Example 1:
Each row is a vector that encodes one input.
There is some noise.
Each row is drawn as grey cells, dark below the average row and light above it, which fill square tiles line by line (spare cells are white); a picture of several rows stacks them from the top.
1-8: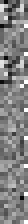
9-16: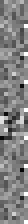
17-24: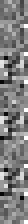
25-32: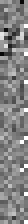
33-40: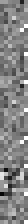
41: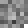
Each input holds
either a point on a 6-point circle, or a fixed value.
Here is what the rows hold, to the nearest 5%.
About 80% of them hold a point on a 6-point circle. The rest hold a fixed value.
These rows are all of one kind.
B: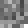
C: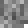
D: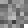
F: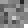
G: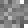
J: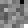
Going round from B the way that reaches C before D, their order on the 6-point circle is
B, C, G, D, F, J.
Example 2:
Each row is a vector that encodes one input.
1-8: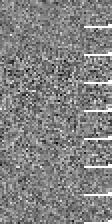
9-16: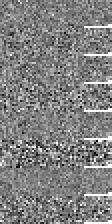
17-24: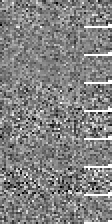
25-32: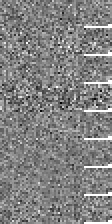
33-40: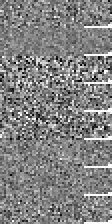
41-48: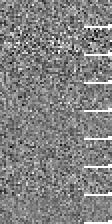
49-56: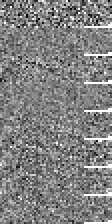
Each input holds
a point on a 6-point line.
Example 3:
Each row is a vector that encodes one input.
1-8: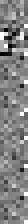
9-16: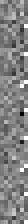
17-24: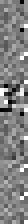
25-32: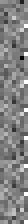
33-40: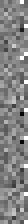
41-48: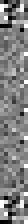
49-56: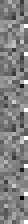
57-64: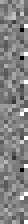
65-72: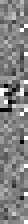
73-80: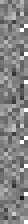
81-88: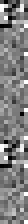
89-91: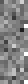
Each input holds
either a point on a 6-point circle, or a fixed value.
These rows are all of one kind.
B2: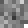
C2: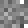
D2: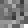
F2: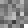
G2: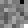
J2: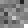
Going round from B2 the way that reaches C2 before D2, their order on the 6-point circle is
B2, C2, F2, J2, G2, D2.
